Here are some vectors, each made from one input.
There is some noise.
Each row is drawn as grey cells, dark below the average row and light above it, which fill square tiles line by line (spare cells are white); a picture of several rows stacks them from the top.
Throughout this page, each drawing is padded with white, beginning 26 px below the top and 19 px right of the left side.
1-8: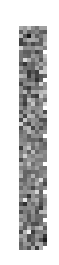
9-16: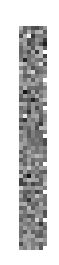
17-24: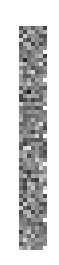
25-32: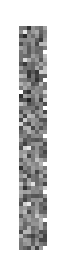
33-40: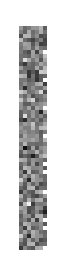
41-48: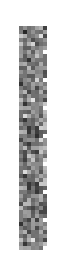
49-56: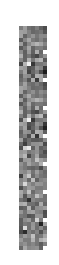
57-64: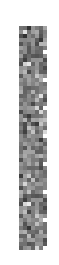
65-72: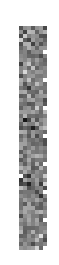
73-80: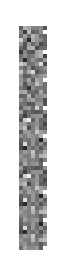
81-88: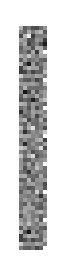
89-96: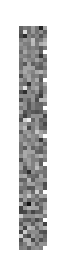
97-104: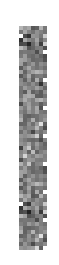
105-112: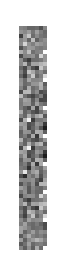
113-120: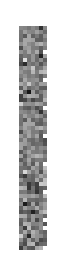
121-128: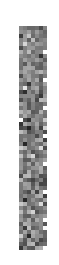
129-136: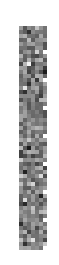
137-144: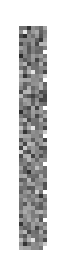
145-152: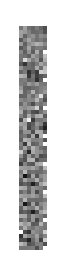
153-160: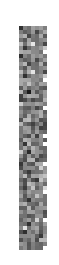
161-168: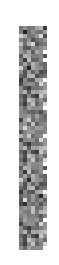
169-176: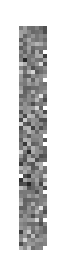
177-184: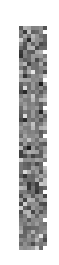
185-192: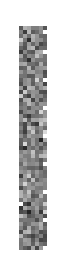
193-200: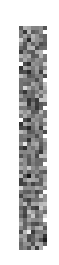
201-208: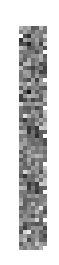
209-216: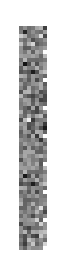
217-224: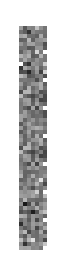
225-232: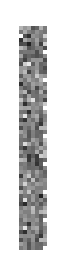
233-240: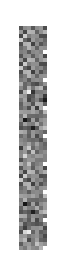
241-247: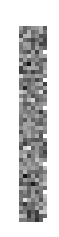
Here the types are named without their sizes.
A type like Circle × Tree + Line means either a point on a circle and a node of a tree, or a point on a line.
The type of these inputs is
Tree.
